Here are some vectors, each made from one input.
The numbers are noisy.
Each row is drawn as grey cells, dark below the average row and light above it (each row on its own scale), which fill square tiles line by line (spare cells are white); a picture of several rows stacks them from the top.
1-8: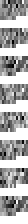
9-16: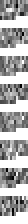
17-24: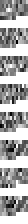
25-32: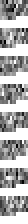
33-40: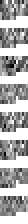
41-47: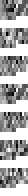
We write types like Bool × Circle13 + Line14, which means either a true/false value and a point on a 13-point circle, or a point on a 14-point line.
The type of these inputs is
List2(Line5).
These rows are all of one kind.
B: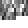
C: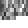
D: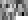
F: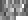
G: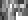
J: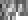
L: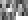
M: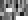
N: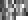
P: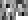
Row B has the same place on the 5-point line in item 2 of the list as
D, L and P.
